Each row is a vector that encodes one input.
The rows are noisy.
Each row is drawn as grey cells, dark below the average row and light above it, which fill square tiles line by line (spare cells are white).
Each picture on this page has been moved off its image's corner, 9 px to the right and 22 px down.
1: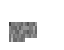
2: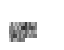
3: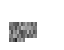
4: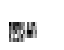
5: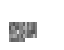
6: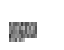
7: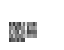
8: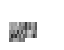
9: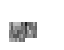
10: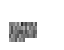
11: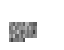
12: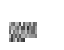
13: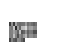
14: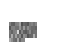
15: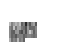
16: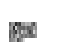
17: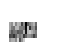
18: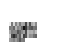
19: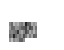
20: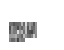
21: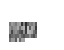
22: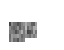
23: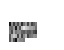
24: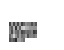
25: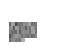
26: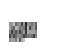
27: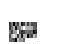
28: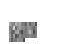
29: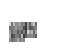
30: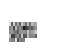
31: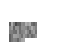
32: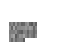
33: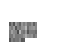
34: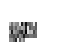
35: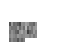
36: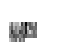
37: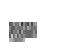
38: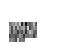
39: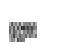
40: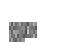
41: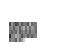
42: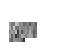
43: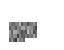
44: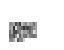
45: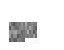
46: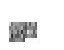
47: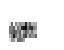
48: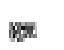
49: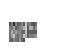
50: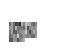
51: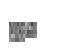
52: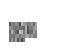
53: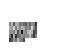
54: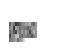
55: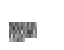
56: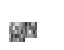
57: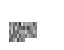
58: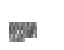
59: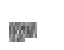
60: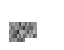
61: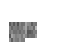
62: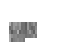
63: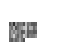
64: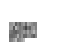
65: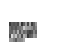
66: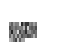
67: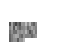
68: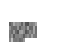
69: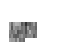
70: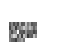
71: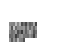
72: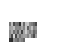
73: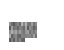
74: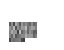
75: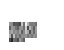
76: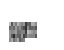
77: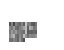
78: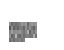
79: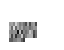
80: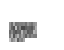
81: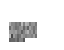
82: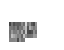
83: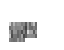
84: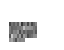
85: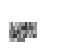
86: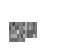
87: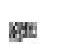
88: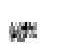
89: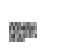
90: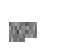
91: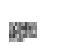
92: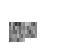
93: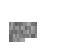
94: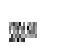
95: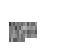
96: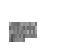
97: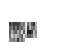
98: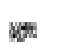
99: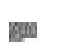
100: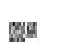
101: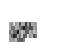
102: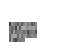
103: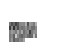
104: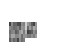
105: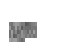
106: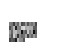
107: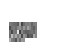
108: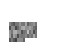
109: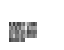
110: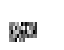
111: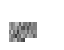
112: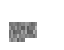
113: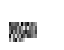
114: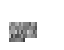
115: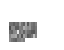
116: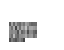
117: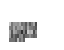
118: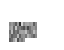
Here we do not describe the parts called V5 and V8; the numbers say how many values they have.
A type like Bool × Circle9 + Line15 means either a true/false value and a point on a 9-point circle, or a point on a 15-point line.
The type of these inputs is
Line4 × (Line7 + V8) × V5.
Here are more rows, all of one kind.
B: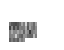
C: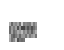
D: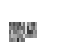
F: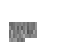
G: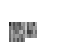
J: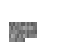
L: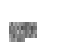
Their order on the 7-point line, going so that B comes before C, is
G, J, B, F, C, L, D.
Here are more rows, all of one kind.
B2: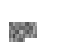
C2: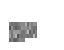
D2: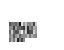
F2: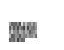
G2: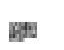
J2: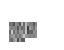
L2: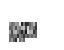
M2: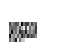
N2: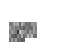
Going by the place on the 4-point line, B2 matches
G2, J2 and L2.
